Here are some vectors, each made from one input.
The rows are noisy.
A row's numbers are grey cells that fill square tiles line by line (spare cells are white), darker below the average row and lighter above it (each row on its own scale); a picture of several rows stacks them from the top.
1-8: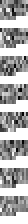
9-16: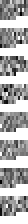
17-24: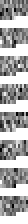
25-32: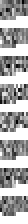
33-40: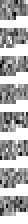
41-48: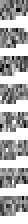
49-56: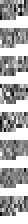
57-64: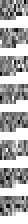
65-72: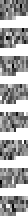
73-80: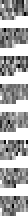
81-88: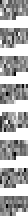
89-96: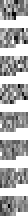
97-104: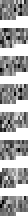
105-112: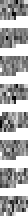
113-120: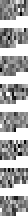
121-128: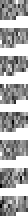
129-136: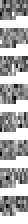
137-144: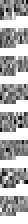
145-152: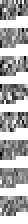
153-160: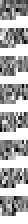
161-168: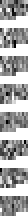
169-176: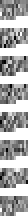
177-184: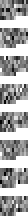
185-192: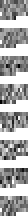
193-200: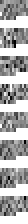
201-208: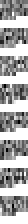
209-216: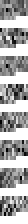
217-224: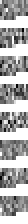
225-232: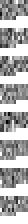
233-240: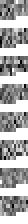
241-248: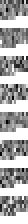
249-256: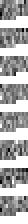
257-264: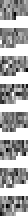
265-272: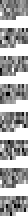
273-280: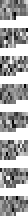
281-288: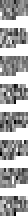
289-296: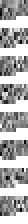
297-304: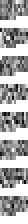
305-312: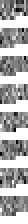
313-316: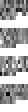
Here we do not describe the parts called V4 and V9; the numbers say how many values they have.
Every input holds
either three true/false values and a value of V4, or a list of up to two items, each one of 11 labels and a value of V9.
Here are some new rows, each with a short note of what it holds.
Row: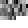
three true/false values and a value of V4
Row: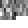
three true/false values and a value of V4
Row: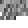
the empty list
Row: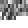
the empty list
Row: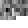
a list of two items
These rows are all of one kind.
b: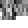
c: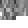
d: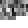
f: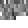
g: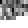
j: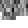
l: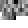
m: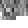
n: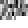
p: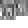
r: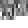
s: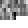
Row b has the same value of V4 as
d and s.
